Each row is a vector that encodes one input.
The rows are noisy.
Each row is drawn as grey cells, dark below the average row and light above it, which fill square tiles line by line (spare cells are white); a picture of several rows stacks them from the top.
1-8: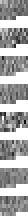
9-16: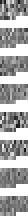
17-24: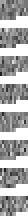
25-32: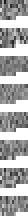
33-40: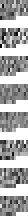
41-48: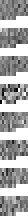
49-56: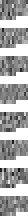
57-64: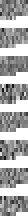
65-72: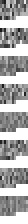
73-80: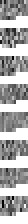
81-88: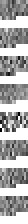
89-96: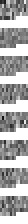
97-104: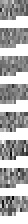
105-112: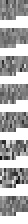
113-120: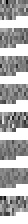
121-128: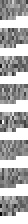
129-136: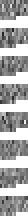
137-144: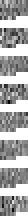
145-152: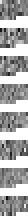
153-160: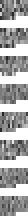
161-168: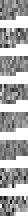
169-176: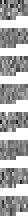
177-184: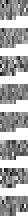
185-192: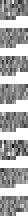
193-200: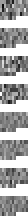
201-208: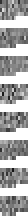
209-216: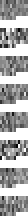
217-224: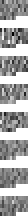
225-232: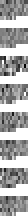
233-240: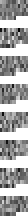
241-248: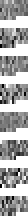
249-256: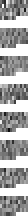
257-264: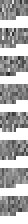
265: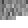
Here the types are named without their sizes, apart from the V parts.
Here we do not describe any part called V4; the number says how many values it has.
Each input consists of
a list of items, each a true/false value and a value of V4.
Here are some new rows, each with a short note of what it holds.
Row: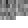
a list of two items
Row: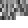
a list of three items
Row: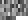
a list of one item
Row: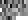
a list of one item
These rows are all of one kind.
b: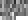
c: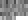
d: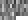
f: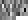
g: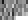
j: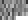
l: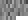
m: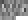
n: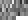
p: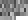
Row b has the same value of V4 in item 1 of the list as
c and p.
